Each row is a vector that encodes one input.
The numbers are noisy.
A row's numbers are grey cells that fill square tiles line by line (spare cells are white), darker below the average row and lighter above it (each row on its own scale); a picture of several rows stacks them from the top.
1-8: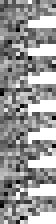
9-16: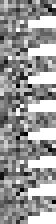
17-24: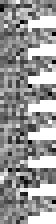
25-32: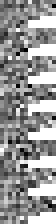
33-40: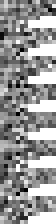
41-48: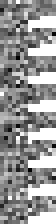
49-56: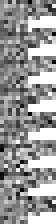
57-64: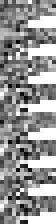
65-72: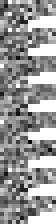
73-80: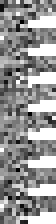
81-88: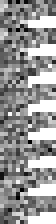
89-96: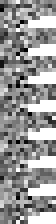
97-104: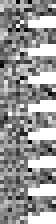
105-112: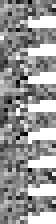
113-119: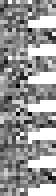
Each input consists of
a point on a 10-point circle and a true/false value.
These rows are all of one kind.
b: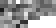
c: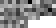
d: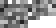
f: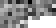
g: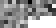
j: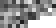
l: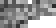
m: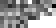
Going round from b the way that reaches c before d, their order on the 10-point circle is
b, c, d, l, m, j, f, g.
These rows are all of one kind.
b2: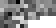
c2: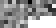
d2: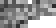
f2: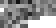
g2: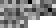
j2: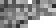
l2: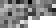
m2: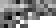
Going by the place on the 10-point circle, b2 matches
d2 and j2.
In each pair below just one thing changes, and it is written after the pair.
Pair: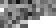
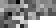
the place on the 10-point circle
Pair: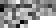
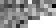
the place on the 10-point circle
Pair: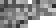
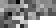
the true/false value
